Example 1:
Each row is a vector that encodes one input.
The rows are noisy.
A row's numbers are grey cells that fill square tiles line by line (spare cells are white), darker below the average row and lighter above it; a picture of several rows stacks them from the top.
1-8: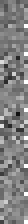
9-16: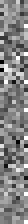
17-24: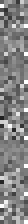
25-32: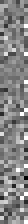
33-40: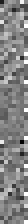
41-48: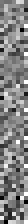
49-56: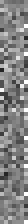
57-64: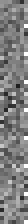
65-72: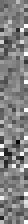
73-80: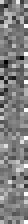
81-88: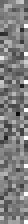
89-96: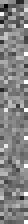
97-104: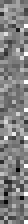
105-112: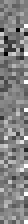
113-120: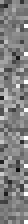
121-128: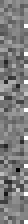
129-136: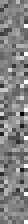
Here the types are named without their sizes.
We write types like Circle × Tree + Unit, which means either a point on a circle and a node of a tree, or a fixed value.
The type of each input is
Line × (Line + Tree).
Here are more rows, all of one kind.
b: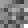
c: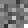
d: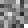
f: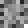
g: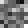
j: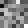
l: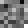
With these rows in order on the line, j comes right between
c and l.
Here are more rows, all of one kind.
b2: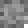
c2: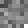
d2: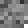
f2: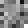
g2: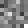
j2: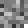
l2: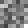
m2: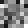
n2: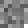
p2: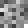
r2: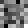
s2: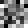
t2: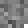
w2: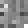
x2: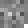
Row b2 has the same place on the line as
l2, m2, s2 and x2.
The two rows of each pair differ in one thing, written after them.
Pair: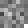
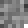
the node of the tree
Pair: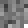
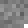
the place on the line
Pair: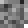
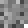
the place on the line
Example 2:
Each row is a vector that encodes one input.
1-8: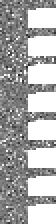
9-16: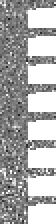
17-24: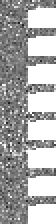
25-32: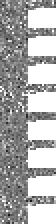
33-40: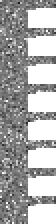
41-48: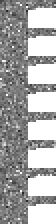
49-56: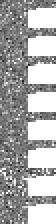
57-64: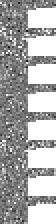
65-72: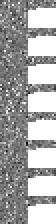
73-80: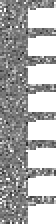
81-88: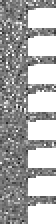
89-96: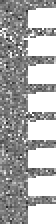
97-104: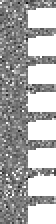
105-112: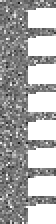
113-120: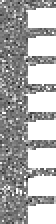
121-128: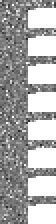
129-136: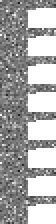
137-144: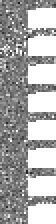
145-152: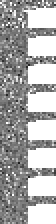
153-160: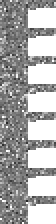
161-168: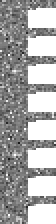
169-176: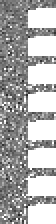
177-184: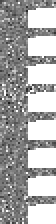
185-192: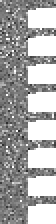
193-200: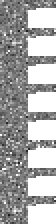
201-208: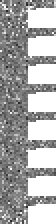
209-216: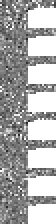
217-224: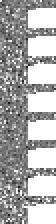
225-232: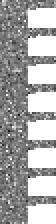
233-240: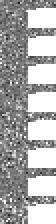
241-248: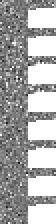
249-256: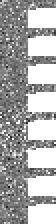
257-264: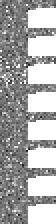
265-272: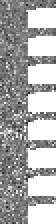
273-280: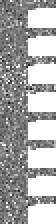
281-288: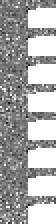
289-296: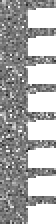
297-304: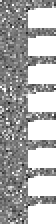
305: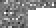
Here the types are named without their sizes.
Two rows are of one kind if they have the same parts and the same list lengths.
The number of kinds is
2.
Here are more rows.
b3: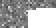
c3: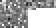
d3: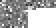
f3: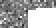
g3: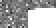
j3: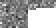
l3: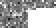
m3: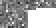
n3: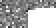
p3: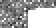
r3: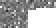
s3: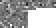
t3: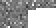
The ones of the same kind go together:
b3, c3, d3, f3, j3, p3, r3, s3, t3
g3, l3, m3, n3

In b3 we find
a point on each of two circles and a point on each of two lines.
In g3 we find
a point on each of two lines.
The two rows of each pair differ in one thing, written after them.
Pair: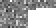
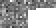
the place on one of the two lines
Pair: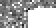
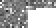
the place on one of the two lines
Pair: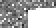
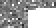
the place on one of the two circles
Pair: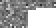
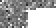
the place on one of the two lines
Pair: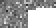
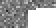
the place on one of the two circles
